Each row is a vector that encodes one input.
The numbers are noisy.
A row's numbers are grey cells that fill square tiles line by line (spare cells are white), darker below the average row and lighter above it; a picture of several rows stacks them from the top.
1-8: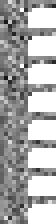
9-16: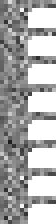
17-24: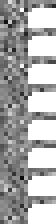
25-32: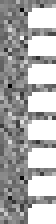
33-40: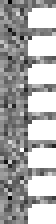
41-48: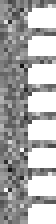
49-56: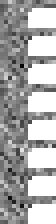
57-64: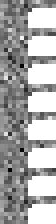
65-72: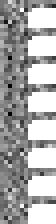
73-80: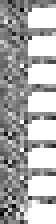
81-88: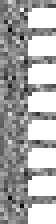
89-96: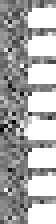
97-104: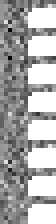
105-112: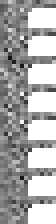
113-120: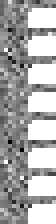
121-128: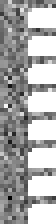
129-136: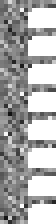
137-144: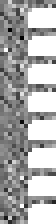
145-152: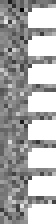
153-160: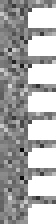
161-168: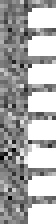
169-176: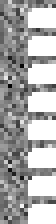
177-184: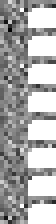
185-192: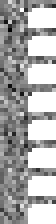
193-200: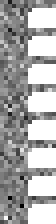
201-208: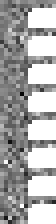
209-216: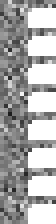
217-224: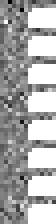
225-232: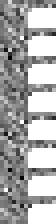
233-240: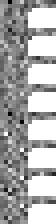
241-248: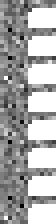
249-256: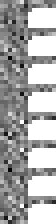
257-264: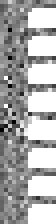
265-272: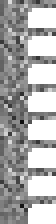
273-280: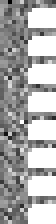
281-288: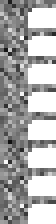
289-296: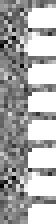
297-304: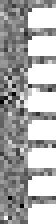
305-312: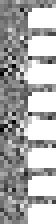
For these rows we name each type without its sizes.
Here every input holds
a list of points on a line.
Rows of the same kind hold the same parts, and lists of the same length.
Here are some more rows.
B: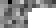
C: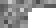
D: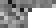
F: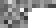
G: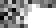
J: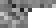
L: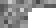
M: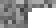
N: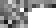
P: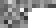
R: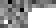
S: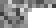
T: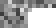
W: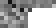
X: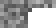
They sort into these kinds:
B, D, J, M, R, W, X
C, F, L, N, P, S, T
G

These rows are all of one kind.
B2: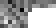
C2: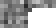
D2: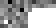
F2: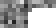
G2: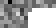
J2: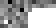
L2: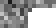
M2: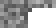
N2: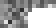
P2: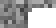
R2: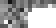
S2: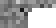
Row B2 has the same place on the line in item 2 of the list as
L2 and R2.
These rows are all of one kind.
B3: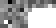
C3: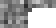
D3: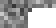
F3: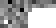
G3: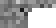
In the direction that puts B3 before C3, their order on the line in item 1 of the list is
B3, F3, G3, D3, C3.
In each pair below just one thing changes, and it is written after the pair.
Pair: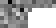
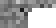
the place on the line in item 2 of the list
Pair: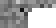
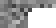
the place on the line in item 2 of the list
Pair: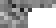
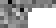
the place on the line in item 2 of the list
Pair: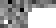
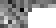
the place on the line in item 2 of the list
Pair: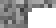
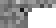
the place on the line in item 1 of the list
